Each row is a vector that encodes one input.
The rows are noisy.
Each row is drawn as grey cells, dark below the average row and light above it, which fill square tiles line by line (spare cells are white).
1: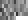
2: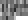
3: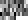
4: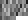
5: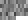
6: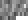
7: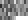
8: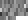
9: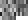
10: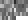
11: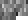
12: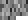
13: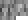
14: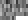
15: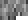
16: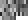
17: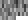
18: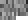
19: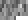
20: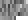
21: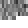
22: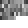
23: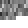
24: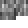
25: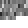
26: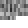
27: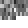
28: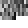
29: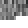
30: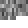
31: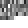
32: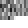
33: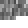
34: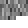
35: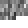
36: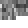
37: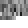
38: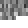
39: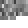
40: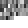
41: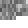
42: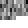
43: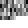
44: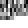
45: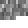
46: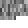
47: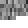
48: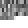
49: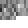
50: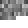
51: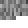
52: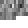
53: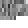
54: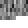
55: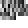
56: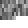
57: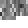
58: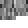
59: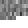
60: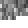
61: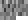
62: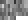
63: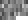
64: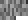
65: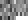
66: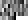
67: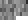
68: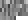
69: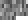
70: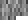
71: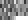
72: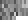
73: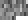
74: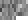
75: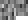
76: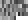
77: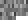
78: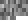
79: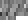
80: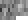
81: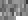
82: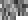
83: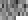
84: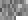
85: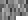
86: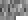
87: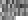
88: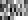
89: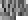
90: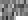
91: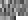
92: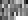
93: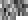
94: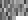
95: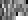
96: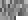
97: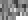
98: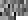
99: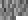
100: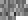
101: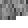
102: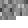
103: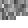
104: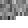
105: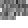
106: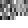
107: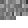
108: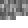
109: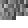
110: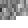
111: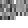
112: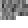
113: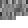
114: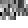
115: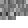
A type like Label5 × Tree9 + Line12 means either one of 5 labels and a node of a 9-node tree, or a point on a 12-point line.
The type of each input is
(Bool × Bool × Bool + Line8) × Circle8.
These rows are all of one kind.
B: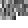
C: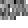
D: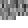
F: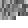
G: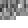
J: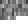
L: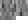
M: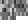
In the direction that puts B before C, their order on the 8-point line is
L, M, J, B, F, C, G, D.
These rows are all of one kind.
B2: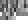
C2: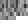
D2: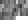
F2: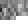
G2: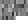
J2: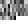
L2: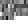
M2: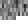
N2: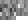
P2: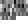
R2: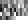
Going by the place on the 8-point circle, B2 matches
C2 and M2.
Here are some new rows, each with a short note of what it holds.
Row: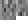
a point on an 8-point circle and a point on an 8-point line
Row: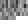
a point on an 8-point circle and a point on an 8-point line
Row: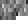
a point on an 8-point circle and three true/false values
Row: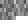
a point on an 8-point circle and three true/false values
